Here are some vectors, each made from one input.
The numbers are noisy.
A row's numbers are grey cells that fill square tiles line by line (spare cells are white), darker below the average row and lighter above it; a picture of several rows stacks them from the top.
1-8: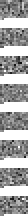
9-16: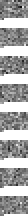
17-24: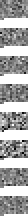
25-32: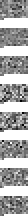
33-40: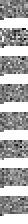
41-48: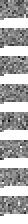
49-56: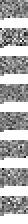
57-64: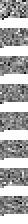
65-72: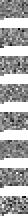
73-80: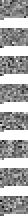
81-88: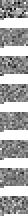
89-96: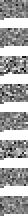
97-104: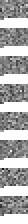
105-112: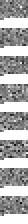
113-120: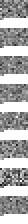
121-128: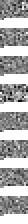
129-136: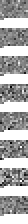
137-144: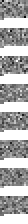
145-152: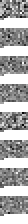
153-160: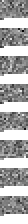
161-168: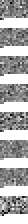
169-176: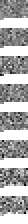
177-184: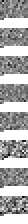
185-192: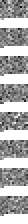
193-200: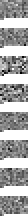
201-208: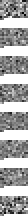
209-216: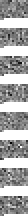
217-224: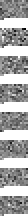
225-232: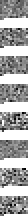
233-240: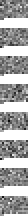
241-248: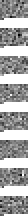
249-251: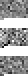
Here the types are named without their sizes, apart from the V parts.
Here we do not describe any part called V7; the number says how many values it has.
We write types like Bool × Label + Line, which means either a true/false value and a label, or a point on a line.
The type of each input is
Label + (Line × (Tree + Unit) + V7) × Tree.
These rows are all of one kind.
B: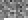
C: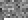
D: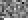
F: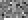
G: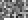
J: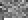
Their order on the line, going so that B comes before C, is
F, D, G, B, C, J.
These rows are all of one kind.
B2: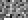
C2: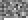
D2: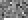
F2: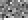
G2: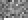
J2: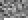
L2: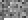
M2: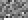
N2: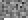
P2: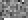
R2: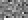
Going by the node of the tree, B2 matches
F2, G2, M2 and R2.
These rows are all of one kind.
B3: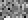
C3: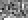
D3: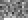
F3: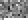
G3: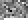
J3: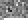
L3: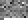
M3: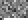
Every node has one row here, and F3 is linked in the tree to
J3.
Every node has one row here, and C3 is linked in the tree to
D3.
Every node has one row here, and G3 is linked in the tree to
J3 and L3.
